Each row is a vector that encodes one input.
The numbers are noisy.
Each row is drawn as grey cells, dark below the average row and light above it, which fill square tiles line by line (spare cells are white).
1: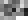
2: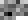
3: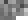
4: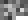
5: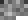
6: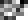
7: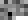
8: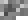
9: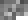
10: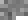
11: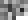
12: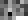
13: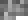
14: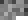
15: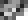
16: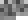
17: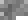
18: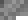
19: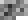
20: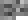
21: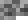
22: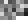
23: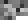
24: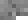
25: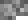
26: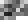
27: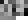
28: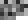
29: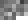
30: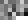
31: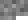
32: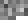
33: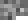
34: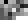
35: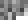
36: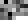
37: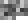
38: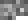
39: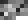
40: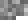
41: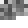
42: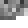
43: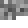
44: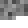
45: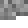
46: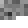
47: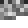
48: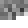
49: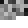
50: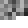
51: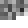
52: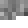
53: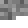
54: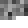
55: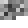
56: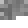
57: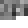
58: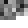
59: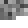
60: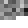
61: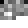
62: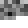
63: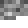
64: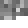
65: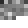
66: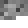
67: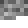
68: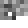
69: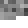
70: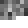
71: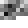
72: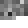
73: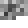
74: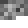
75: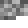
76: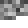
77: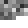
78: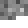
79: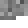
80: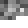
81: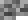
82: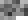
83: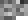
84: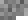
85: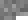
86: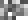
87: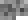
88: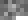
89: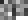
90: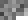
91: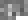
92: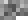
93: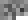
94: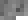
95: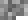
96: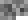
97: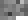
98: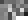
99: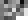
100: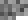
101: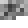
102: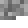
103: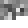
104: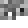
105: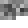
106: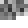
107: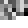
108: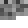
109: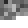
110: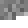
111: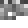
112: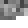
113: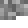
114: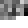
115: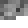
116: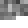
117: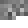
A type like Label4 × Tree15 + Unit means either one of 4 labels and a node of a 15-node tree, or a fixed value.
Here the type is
Bool × Line12 + Label4.
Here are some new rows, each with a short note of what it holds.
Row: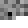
a point on a 12-point line and a true/false value
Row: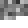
one of 4 labels
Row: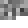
one of 4 labels
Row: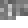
one of 4 labels
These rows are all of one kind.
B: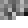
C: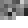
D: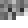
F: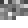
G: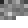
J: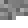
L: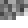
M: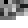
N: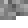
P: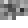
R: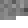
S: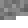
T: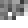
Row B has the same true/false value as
J and N.
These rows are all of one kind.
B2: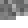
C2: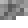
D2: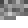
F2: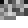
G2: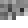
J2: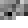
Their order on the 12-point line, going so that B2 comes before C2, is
B2, D2, F2, C2, G2, J2.
